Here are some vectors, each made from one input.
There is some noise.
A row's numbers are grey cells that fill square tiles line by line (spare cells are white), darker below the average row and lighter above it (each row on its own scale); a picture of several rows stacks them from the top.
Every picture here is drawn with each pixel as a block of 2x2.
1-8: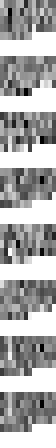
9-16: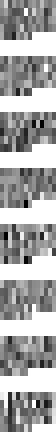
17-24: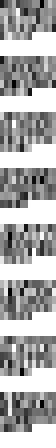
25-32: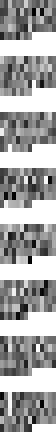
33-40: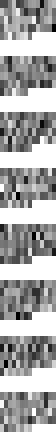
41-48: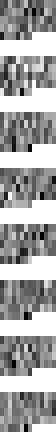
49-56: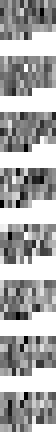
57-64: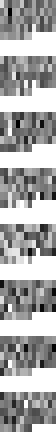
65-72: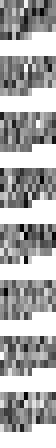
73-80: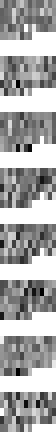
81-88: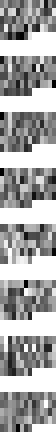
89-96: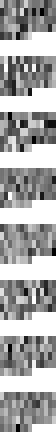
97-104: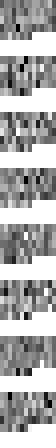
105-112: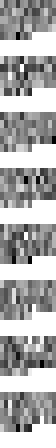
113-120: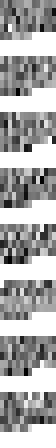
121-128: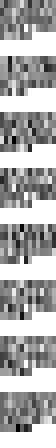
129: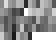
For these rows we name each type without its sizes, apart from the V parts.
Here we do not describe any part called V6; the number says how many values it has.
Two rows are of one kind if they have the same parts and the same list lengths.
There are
2 kinds of row.
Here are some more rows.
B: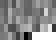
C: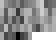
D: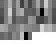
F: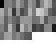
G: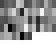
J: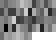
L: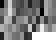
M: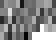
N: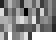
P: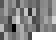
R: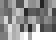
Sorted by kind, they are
B, C, D, L, M
F, G, J, N, P, R

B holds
a true/false value and a value of V6.
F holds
a point on a line.
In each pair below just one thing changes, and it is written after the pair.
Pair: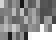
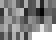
the true/false value
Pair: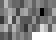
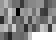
the true/false value
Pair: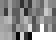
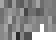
the true/false value
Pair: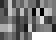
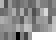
the value of V6
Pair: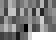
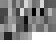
the true/false value
